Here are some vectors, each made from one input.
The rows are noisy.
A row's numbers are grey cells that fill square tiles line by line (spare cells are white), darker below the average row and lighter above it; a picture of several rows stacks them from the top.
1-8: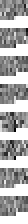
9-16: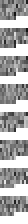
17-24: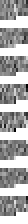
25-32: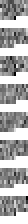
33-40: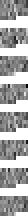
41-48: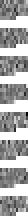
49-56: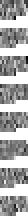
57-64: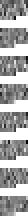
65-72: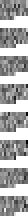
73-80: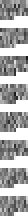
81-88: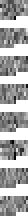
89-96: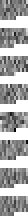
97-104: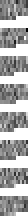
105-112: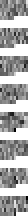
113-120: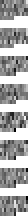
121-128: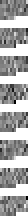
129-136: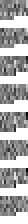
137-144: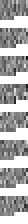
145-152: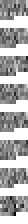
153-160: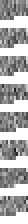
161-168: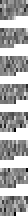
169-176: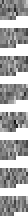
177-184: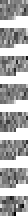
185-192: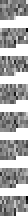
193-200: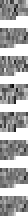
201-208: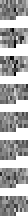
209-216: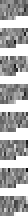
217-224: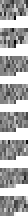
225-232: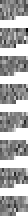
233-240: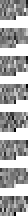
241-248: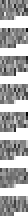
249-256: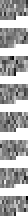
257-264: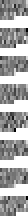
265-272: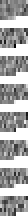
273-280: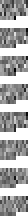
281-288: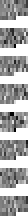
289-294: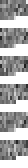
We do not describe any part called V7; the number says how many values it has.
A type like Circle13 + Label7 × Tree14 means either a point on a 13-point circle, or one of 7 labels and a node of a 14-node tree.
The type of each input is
Circle8 × (Line13 + V7).
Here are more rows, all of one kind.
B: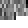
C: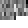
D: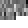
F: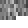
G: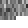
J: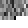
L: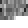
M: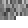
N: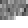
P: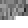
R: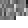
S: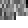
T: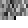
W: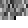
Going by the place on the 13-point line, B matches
G, L and S.
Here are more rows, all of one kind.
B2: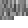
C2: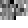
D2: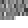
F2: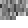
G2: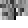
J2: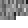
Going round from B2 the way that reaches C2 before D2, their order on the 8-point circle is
B2, F2, G2, C2, J2, D2.
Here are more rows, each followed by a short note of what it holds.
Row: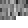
a point on an 8-point circle and a point on a 13-point line
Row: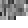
a point on an 8-point circle and a value of V7
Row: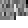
a point on an 8-point circle and a point on a 13-point line
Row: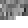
a point on an 8-point circle and a point on a 13-point line
